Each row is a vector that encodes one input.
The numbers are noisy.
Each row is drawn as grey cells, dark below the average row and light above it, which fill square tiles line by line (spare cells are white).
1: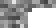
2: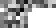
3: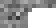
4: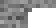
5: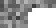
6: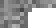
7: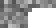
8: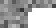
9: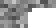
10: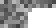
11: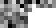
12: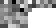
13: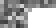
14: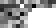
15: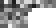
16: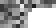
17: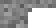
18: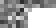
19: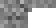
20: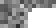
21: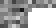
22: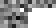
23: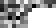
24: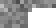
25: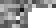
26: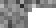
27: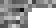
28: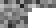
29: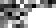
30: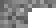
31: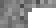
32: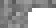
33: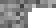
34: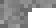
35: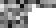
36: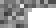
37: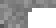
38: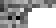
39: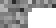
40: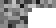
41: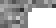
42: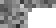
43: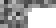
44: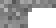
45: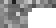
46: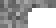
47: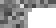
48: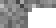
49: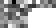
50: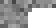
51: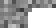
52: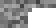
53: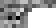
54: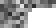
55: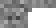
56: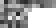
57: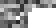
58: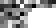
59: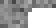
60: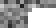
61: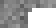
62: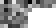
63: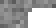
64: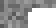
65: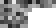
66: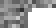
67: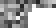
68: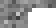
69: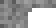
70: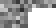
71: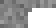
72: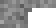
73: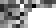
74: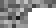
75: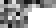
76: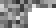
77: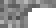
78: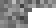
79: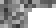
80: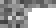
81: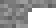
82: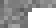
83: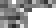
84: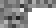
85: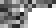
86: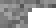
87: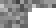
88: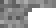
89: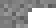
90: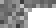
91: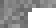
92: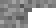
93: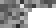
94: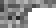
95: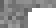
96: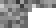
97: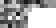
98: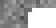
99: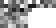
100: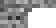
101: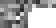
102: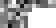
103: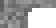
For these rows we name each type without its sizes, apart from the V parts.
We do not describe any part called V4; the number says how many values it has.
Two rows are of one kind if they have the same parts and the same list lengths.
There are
5 kinds of row.
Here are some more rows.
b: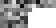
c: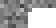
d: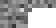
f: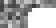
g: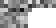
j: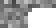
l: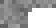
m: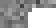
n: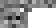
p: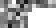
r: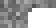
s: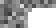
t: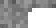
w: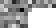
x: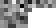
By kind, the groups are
b, f, m, r
c, n, w
d, j, l, t, x
g, p
s

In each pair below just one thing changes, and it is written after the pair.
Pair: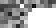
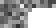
the place on the circle
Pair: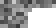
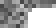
the value of V4
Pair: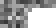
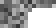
the place on the circle
